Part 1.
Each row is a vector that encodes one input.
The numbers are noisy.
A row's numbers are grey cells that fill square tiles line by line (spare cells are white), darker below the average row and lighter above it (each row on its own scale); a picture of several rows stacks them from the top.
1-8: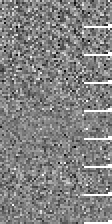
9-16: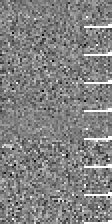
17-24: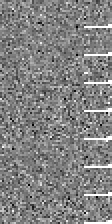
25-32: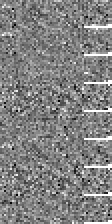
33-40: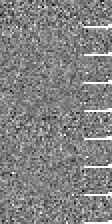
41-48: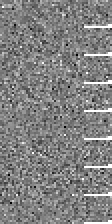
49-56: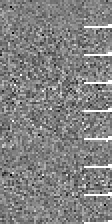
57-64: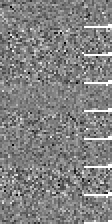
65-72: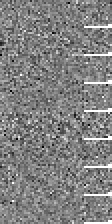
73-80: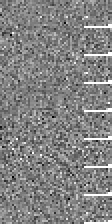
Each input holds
either a fixed value, or one of 7 labels and a true/false value.
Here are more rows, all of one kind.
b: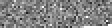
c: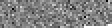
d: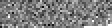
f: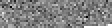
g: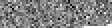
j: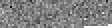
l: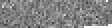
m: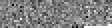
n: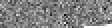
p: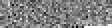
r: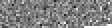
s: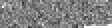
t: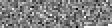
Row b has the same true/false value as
l and t.
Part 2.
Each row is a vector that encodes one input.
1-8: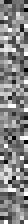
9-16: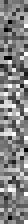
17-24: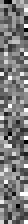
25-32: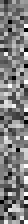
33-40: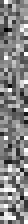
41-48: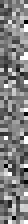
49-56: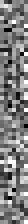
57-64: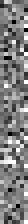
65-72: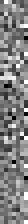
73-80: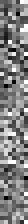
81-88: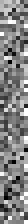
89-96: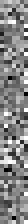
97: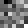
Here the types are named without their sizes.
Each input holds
a point on a line, together with either a fixed value, or four true/false values.
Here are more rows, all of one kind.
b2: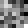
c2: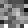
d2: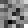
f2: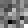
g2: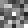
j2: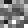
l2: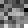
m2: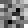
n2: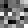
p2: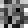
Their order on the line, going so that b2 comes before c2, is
b2, g2, p2, j2, m2, d2, f2, n2, c2, l2.
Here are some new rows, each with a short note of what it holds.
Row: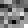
a point on a line and four true/false values
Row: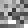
a point on a line
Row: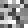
a point on a line
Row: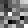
a point on a line and four true/false values
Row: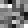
a point on a line and four true/false values
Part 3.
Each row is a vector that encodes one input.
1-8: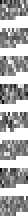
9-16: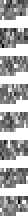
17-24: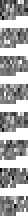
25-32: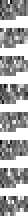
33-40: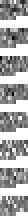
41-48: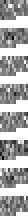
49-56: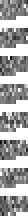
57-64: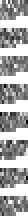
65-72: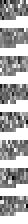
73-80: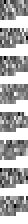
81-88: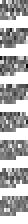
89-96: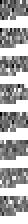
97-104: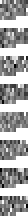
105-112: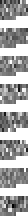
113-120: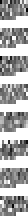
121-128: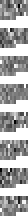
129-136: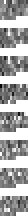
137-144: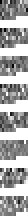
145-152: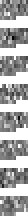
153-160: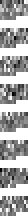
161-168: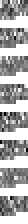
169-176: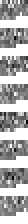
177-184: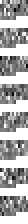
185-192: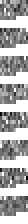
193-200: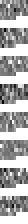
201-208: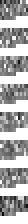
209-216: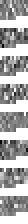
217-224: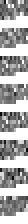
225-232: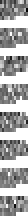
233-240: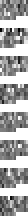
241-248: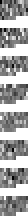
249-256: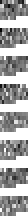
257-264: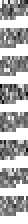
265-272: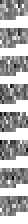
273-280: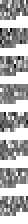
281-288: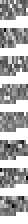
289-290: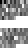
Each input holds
one of 7 labels, together with either a point on a 6-point circle, or a fixed value.
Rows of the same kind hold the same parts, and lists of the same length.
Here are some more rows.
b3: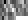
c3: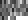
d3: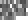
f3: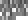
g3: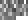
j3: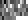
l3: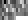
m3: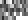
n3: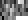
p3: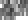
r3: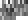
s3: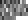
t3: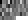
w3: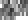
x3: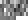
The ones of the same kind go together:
b3, c3, j3, l3, n3, s3, t3
d3, f3, g3, m3, p3, r3, w3, x3

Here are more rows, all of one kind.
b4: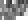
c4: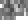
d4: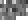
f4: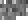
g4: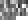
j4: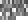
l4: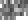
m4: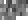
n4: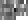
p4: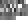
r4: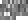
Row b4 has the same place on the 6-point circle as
g4 and l4.
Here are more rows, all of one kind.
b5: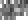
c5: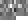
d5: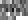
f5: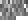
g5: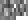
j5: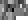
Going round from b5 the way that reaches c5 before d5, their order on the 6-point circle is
b5, c5, g5, j5, d5, f5.
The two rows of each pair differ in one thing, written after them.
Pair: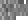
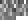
the place on the 6-point circle
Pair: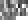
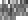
the label
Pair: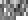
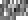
the place on the 6-point circle
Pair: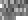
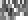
the place on the 6-point circle
